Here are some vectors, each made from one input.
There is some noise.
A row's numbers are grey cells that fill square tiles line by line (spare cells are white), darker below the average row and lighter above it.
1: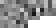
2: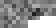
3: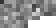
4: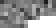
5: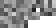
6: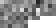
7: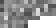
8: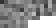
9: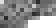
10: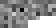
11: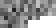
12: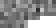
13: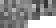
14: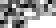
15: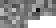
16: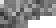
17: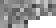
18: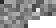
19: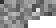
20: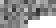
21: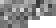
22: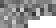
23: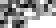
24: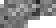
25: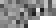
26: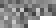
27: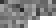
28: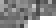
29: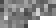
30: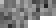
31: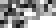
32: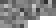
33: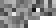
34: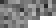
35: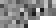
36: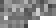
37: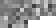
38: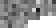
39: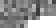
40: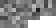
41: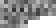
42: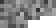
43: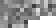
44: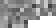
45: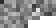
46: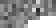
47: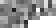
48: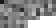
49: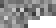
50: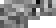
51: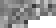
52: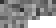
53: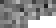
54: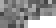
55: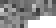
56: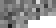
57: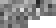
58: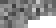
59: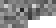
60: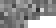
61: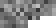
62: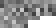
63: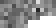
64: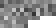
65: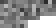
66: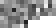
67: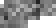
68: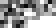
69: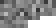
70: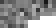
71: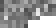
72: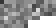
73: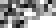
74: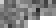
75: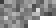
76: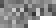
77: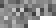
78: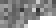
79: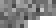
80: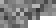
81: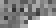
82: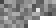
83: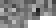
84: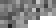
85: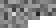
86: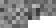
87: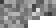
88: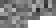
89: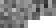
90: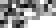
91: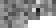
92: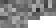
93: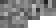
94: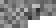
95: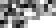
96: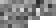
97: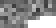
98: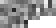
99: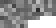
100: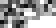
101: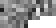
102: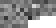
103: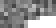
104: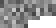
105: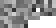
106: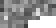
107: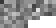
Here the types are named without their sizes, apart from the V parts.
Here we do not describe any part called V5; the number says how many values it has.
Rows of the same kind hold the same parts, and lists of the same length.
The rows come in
3 kinds.
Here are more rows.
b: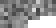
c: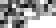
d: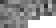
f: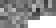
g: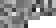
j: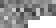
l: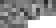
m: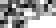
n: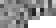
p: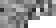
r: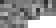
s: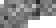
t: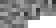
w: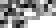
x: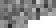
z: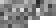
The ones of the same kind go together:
b, d, f, l, r, s, t, x
c, m, w
g, j, n, p, z

